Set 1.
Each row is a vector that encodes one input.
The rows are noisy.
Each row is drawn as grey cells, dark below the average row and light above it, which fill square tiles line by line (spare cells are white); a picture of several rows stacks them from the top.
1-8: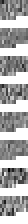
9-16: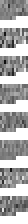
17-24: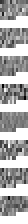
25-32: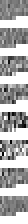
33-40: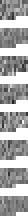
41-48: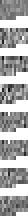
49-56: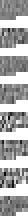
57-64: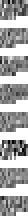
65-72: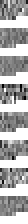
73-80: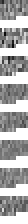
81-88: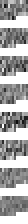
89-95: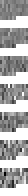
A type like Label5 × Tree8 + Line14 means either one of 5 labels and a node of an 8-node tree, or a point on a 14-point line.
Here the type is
Line4 + List2(Line6).
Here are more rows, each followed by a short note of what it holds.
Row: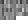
a point on a 4-point line
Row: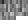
a point on a 4-point line
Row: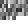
a point on a 4-point line
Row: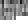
a point on a 4-point line
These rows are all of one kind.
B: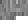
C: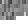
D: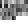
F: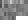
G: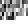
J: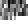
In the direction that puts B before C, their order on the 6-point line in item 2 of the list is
J, F, G, B, C, D.
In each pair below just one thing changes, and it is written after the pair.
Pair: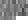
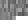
the place on the 6-point line in item 2 of the list
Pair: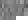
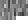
the place on the 6-point line in item 1 of the list
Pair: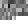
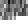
the place on the 6-point line in item 1 of the list
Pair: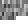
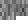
the place on the 6-point line in item 2 of the list
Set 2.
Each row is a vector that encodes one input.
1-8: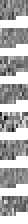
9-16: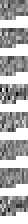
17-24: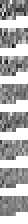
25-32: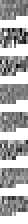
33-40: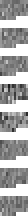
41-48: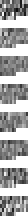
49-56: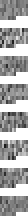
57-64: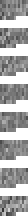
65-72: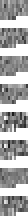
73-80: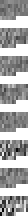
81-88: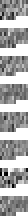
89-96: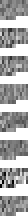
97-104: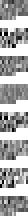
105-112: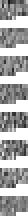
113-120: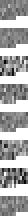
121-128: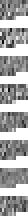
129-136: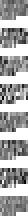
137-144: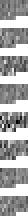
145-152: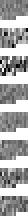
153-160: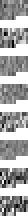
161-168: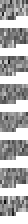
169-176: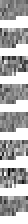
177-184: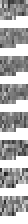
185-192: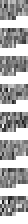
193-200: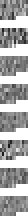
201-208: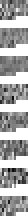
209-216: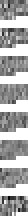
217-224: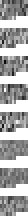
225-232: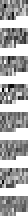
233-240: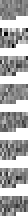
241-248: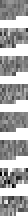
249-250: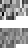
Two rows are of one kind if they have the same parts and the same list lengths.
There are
2 kinds of row.
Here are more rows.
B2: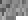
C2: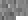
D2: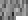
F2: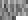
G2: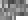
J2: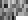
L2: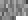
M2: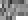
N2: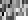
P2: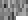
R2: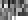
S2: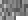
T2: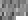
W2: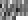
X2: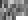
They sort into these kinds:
B2, F2, G2, L2, M2, N2, S2, W2
C2, D2, J2, P2, R2, T2, X2

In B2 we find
a point on an 11-point circle and a point on a 12-point line.
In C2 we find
a point on an 11-point circle and one of 7 labels.
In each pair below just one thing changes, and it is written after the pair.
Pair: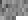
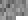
the place on the 12-point line
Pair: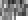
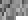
the place on the 11-point circle
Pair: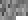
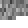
the place on the 11-point circle
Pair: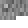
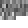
the place on the 11-point circle
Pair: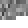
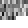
the place on the 12-point line
